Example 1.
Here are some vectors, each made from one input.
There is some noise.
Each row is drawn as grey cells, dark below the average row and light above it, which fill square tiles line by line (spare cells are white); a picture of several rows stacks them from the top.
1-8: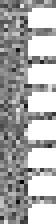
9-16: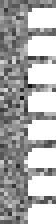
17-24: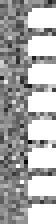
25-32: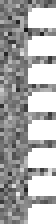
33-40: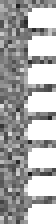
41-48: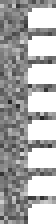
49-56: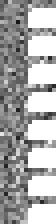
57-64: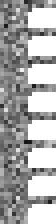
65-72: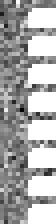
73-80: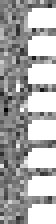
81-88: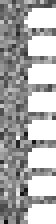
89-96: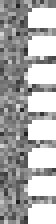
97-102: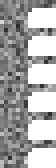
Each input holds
a point on an 18-point circle.
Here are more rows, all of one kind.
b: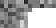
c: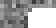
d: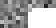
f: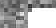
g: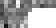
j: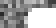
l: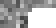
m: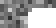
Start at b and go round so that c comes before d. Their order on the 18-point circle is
b, f, l, c, d, m, j, g.
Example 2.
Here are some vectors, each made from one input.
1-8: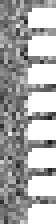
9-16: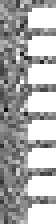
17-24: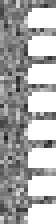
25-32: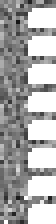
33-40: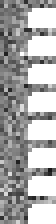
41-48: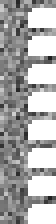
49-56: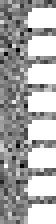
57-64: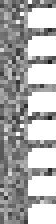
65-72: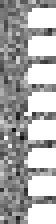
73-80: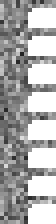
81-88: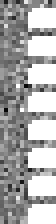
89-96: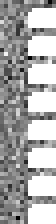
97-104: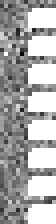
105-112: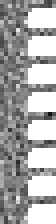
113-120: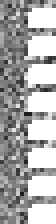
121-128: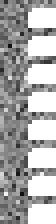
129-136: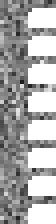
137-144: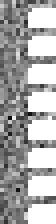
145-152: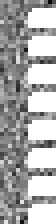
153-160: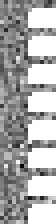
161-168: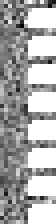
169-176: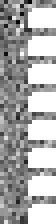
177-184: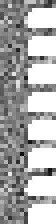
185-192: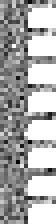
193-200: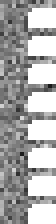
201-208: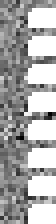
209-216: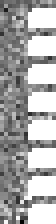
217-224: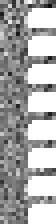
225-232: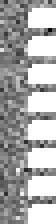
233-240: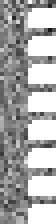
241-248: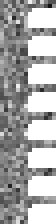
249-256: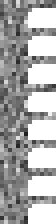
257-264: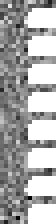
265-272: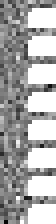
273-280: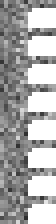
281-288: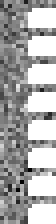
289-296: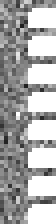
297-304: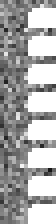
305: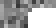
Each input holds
a point on an 18-point circle.
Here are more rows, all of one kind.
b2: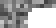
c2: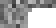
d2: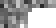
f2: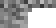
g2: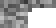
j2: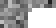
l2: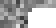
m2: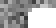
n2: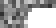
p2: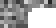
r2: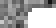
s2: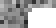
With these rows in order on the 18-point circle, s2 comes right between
l2 and m2.
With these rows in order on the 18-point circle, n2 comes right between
b2 and c2.
